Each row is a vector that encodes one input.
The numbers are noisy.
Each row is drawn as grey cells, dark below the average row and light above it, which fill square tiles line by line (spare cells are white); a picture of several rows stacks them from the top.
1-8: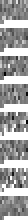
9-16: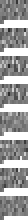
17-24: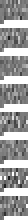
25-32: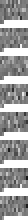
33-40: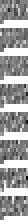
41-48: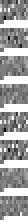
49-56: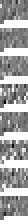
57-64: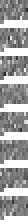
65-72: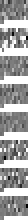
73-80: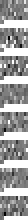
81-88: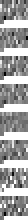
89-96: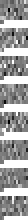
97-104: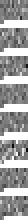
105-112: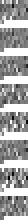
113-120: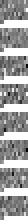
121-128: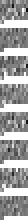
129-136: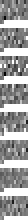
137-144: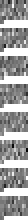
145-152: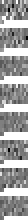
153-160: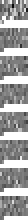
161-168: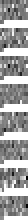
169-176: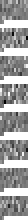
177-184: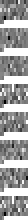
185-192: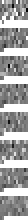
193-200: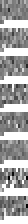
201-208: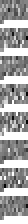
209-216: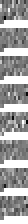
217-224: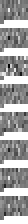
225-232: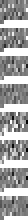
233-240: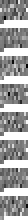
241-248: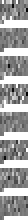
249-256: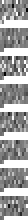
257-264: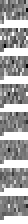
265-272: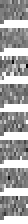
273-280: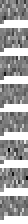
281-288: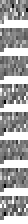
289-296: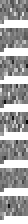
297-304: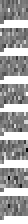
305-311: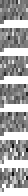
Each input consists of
a true/false value, together with either a point on a 17-point circle, or a fixed value.
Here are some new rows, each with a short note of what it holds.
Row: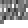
a point on a 17-point circle and a true/false value
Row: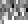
a point on a 17-point circle and a true/false value
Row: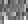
a true/false value
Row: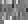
a point on a 17-point circle and a true/false value
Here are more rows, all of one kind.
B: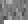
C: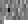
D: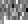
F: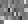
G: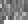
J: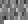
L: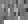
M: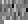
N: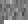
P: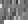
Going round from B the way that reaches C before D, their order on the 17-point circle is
B, F, C, D, G, P, L, M, J, N.
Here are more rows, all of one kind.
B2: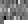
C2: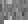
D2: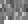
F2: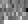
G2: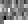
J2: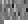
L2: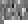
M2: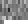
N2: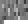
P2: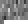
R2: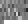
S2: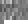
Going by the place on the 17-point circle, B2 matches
J2, L2 and P2.
